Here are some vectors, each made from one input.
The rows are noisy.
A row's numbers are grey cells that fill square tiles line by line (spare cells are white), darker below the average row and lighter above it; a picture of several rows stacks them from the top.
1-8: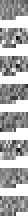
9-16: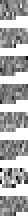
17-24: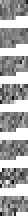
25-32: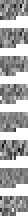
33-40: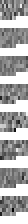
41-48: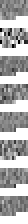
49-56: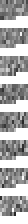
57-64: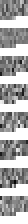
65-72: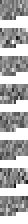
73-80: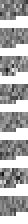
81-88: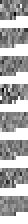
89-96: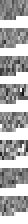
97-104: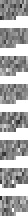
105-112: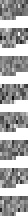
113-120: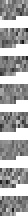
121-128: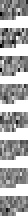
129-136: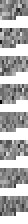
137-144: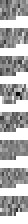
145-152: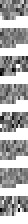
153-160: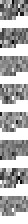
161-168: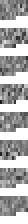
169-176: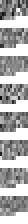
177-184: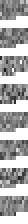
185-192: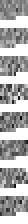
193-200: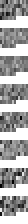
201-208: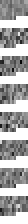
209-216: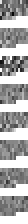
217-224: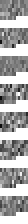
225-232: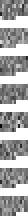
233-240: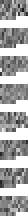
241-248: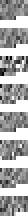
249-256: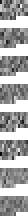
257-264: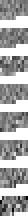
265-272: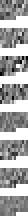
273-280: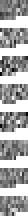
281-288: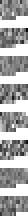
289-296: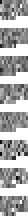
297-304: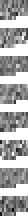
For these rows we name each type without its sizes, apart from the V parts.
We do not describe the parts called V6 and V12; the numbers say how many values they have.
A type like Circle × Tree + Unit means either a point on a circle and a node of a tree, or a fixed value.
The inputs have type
Bool × Bool × Bool × (Circle + Label) × V6 + V12.
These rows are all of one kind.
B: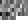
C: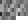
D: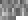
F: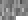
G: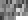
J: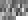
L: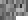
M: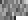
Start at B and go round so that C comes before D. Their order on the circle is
B, C, D, G, M, J, L, F.
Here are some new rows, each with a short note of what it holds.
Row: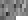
a label, three true/false values and a value of V6
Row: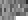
a label, three true/false values and a value of V6
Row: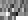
a label, three true/false values and a value of V6
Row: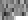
a value of V12
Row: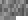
a label, three true/false values and a value of V6
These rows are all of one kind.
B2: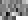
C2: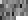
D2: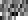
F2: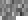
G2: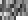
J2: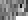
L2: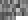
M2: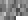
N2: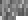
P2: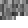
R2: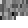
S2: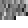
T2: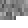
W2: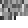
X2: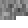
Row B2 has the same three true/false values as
C2, J2, P2 and S2.
